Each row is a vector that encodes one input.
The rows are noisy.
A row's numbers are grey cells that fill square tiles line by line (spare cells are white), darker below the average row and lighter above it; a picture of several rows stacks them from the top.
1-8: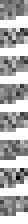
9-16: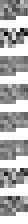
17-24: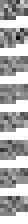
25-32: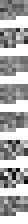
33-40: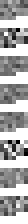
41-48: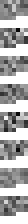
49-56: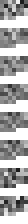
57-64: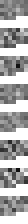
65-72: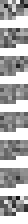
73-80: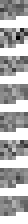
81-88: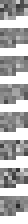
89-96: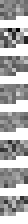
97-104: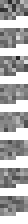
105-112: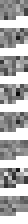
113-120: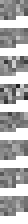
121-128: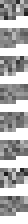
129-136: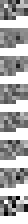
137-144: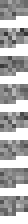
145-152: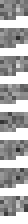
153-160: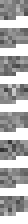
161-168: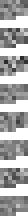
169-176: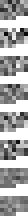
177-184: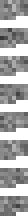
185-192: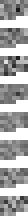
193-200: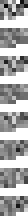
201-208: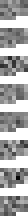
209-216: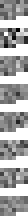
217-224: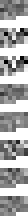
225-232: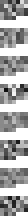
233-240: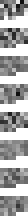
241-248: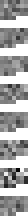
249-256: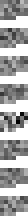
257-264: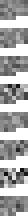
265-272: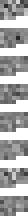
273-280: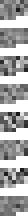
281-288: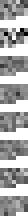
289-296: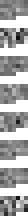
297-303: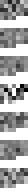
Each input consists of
either a point on a 6-point line, or a point on a 9-point line.
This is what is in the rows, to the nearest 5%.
About 50% of them hold a point on a 6-point line. The rest hold a point on a 9-point line.
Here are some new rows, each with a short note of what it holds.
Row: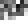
a point on a 9-point line
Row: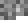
a point on a 6-point line
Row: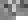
a point on a 6-point line
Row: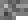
a point on a 9-point line
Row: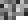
a point on a 6-point line
